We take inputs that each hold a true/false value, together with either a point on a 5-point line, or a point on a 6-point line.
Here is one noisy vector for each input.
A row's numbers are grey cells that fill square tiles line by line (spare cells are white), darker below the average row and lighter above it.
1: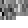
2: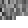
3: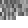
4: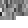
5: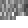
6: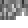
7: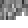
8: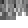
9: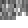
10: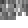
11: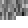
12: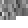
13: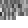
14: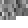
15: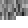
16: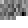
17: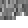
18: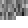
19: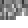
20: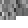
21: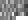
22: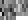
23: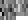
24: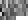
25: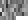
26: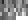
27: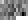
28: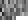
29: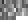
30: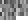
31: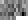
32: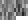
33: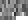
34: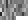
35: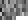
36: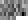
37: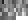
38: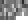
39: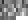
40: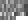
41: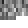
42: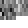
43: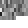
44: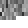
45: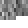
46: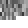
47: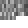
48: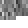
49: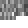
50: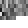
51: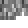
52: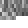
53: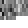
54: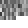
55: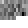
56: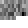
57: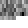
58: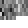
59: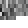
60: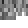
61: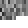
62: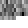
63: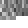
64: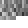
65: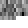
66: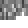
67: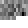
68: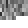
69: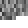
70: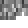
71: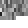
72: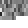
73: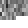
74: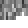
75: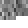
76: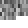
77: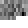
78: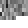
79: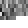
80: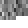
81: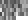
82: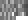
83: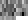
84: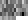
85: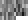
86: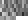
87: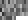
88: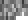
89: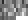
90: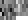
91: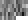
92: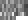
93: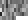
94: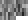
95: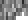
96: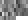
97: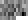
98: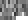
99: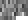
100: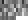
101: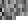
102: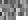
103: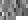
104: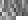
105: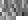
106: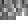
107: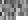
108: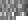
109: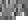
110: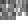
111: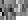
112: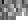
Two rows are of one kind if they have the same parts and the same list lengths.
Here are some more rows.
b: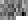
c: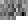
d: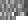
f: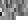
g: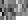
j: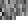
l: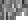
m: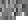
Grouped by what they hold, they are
b, c, d, g, j, m
f, l

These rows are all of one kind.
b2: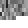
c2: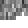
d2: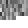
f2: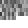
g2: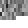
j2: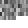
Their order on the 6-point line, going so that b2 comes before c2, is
j2, f2, d2, b2, g2, c2.
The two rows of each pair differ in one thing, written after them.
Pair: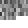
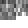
the true/false value
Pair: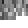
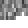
the place on the 6-point line
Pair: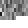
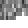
the true/false value
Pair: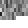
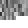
the place on the 6-point line
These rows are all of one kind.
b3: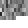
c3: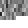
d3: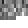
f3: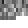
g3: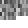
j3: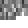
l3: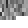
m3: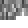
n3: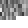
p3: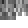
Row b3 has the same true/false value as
c3, g3, l3 and n3.
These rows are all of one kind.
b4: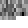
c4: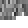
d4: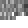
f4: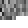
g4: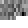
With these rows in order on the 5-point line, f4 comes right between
c4 and g4.
